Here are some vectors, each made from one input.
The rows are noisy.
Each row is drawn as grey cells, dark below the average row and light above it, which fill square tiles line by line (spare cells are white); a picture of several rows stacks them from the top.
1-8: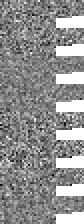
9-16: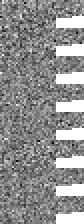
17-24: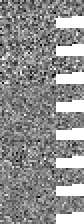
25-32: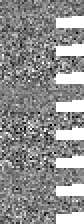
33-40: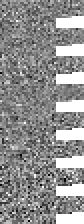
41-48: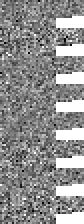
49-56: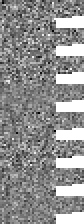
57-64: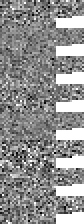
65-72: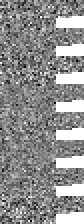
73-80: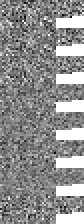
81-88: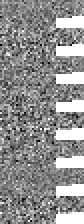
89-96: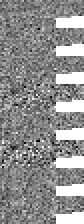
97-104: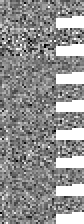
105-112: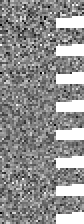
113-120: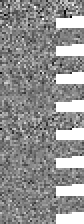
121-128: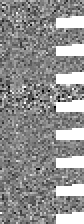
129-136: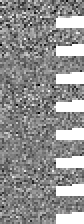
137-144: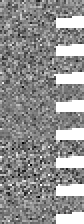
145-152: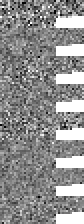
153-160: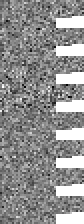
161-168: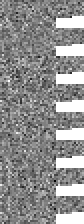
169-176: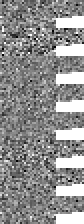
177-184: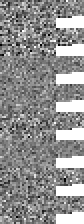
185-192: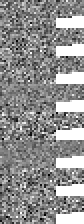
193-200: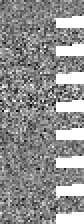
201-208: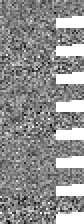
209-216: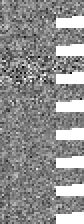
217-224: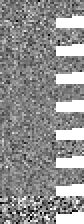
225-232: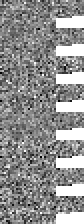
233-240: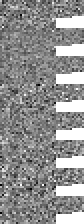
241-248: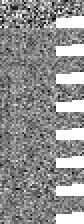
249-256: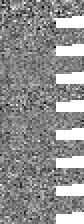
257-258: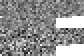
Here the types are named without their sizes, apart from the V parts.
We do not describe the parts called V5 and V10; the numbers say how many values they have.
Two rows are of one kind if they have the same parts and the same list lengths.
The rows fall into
4 kinds.
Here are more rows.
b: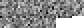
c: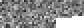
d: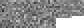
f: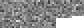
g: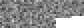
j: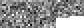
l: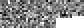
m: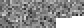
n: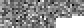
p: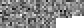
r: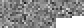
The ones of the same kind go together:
b, n, r
c, g, m
d, f, j
l, p

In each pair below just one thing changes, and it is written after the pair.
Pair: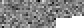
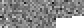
the true/false value
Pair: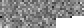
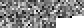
the value of V10
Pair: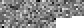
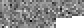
the true/false value
